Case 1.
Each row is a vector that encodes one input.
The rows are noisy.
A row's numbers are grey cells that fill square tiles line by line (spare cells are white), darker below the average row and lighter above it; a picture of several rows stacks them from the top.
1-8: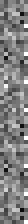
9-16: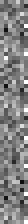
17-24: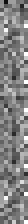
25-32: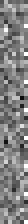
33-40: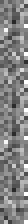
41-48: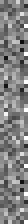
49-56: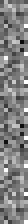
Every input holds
a point on a 6-point circle.
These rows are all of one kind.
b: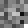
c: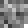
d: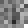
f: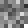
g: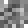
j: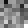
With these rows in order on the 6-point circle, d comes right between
f and g.
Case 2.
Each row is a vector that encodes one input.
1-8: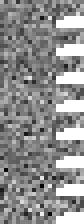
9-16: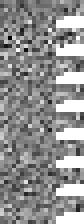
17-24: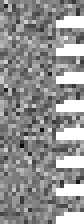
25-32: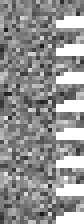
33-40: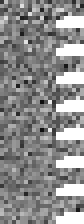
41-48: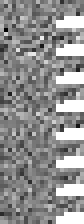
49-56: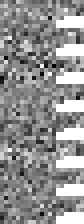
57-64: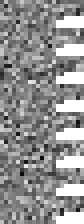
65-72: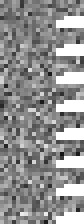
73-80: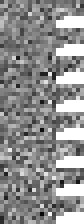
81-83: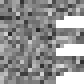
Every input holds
a point on an 8-point line.
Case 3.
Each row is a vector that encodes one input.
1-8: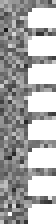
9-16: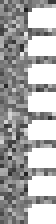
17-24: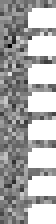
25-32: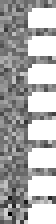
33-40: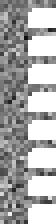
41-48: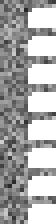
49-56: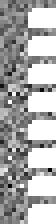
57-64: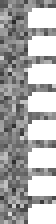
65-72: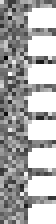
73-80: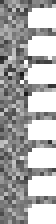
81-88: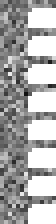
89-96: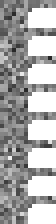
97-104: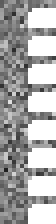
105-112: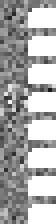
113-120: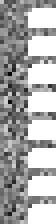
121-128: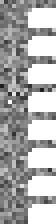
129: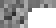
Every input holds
one of 6 labels.
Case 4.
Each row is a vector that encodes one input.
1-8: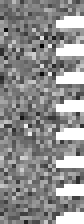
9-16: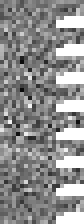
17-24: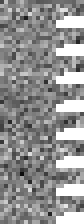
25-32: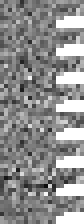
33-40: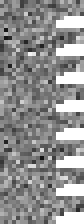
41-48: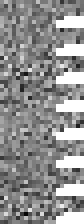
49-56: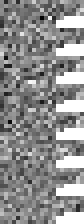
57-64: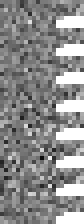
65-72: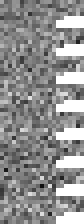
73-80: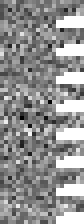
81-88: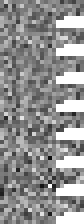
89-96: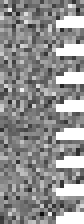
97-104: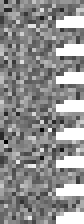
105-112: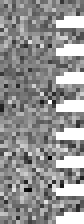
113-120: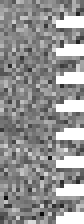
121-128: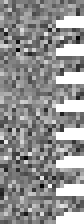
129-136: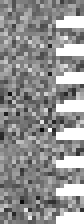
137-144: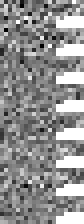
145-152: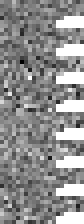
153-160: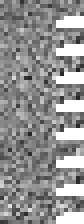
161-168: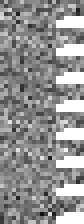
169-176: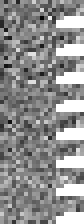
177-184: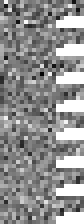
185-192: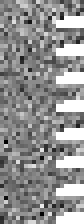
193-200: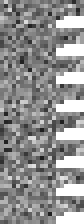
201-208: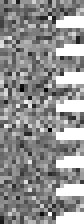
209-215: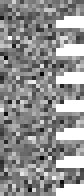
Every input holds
a point on a 6-point line.
